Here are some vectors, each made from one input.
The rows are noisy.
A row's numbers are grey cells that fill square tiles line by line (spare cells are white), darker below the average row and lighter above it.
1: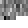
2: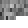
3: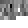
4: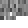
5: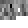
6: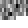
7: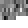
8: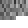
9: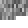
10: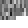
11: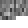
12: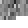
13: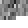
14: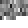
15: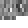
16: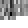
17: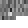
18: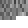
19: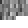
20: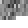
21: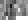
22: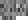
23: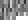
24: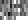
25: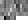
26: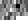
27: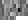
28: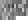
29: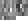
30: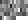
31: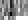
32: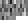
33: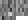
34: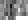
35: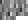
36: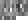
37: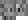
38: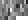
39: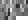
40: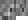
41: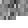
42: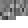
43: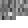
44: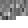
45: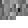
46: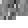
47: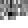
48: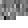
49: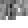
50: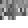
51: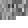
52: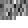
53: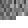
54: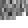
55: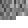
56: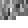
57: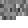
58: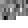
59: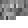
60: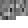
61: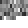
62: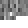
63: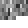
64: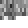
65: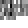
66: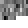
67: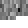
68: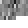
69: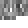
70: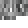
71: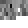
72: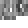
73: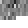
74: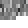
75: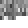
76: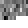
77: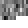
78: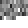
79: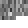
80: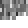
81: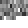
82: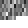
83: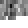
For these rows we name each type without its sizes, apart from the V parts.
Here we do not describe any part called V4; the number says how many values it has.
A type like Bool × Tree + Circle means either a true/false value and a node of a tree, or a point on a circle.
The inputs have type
Line × (Line + V4).
